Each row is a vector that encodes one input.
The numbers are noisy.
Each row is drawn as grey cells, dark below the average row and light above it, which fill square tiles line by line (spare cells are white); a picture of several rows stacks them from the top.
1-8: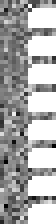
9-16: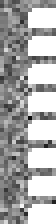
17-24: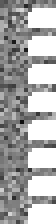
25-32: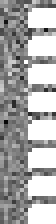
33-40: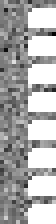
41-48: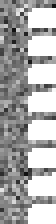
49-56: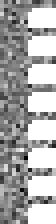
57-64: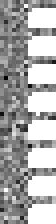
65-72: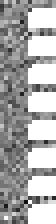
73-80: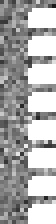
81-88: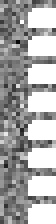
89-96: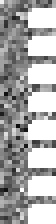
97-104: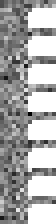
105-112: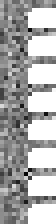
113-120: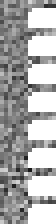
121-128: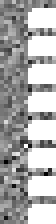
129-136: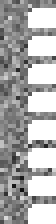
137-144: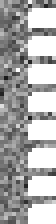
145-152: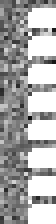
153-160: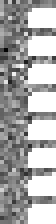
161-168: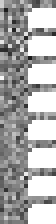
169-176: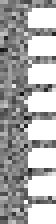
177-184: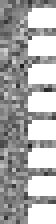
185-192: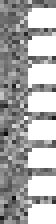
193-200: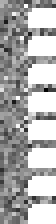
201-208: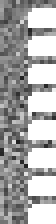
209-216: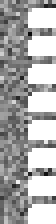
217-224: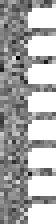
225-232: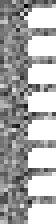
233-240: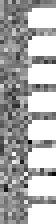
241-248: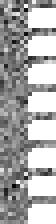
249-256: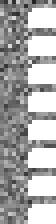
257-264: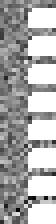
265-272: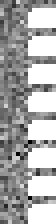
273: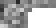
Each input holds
a point on a 16-point circle and one of 9 labels, together with either a point on a 16-point circle, or a fixed value.
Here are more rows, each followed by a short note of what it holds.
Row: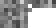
a point on each of two 16-point circles and one of 9 labels
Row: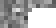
a point on each of two 16-point circles and one of 9 labels
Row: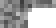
a point on a 16-point circle and one of 9 labels
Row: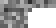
a point on each of two 16-point circles and one of 9 labels
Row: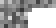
a point on a 16-point circle and one of 9 labels
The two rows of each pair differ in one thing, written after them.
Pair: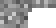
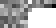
the label
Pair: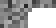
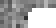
the label
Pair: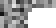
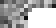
the place on one of the two 16-point circles
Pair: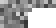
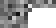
the label
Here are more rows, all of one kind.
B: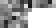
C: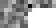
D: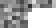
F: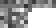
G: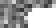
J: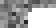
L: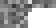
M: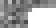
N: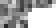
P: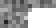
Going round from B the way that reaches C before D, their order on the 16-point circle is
B, N, C, M, L, G, D, J, P, F.
